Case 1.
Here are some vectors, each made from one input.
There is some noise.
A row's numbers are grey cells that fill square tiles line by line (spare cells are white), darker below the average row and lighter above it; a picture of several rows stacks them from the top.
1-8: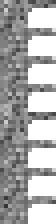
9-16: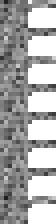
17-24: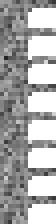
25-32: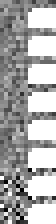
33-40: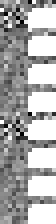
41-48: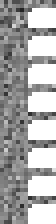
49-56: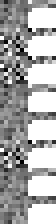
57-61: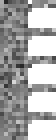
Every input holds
a list of up to two points on a 5-point line.
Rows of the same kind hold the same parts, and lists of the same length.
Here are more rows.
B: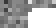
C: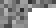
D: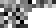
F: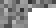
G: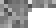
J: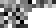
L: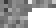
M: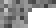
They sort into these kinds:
B, G, L
C, F, M
D, J

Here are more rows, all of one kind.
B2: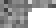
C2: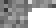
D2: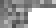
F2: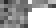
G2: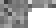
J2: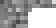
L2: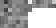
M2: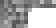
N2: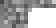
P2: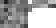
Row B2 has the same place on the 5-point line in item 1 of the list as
C2, G2 and L2.
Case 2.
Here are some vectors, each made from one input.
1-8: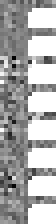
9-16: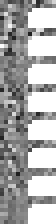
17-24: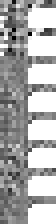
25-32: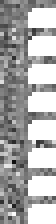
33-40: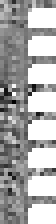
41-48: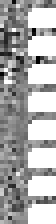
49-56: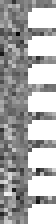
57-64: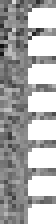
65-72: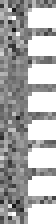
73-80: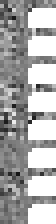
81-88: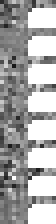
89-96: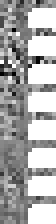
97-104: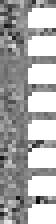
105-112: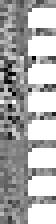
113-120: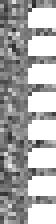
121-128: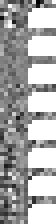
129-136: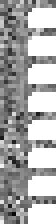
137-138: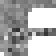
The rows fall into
3 kinds.
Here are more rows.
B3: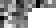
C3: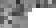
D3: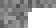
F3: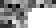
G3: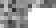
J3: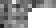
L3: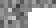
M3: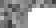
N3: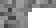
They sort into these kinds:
B3, C3
D3, F3, N3
G3, J3, L3, M3

